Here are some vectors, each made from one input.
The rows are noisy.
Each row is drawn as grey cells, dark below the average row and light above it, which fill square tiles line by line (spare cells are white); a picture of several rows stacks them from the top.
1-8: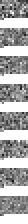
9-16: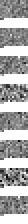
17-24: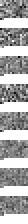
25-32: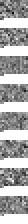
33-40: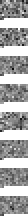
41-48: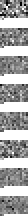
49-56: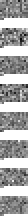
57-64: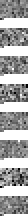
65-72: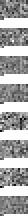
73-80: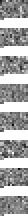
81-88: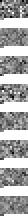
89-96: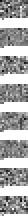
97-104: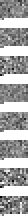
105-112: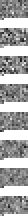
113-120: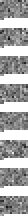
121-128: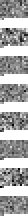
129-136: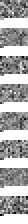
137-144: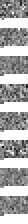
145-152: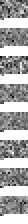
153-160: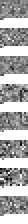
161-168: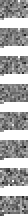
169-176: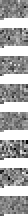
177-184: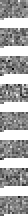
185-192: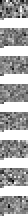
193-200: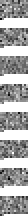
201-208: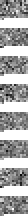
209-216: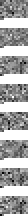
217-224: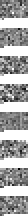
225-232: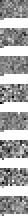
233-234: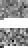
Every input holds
either a point on each of two 4-point lines, or a point on an 11-point line, or a point on a 13-point line.
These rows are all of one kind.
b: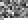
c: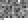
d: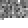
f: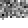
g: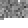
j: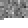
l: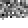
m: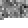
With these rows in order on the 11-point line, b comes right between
c and l.
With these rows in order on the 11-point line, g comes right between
c and f.
